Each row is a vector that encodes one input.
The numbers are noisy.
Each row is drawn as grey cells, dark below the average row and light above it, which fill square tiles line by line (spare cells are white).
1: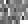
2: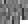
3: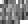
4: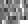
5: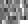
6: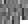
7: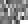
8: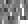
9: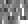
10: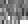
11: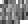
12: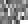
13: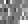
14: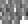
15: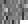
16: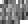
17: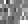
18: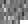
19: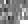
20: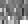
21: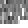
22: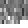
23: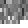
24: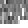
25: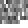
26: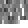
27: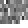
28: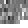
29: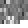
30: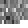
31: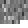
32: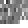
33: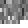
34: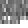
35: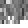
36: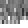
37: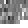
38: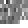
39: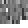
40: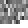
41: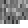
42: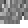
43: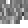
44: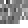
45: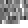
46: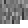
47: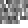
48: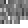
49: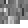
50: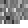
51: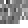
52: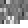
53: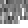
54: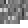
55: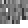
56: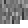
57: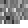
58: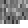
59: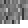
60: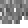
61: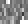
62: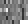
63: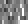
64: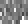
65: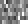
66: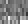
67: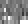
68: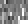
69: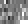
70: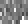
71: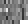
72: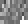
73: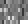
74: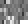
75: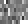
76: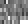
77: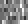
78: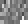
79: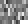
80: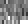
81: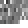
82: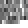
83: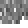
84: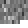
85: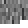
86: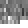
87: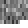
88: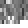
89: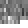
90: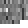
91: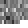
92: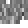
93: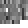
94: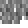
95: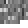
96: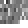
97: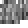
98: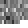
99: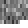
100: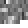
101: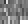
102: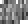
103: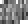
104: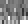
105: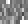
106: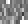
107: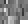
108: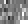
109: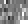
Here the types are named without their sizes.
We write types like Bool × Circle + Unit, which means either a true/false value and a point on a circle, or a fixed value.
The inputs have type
Circle + List(Line).
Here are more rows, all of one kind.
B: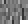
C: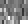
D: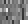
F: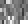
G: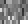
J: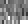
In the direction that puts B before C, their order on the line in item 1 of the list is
B, D, G, F, C, J.
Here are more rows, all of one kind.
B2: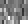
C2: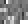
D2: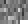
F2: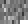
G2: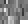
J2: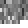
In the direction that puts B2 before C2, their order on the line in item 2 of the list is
J2, B2, C2, G2, D2, F2.
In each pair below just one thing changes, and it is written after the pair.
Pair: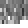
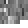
the place on the line in item 2 of the list
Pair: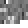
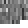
the place on the line in item 1 of the list
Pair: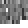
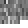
the place on the line in item 1 of the list
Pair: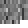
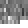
the place on the line in item 1 of the list
